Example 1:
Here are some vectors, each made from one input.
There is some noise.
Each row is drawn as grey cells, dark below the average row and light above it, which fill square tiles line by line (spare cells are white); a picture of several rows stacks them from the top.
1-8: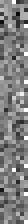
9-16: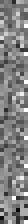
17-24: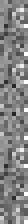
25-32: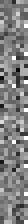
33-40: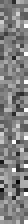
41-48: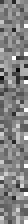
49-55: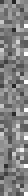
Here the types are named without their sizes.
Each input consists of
three true/false values.
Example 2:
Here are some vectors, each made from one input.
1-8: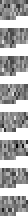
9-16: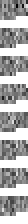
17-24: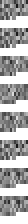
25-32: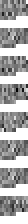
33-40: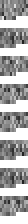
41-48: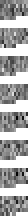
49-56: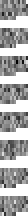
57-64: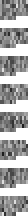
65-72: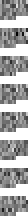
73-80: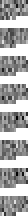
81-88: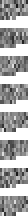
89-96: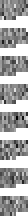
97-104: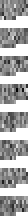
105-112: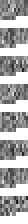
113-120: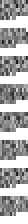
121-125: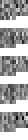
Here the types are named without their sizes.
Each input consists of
a point on a line.
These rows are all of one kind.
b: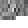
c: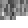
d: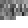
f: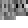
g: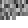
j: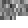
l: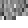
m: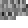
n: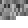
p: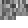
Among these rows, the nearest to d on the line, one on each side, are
c and j.
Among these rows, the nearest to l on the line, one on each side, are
b and m.
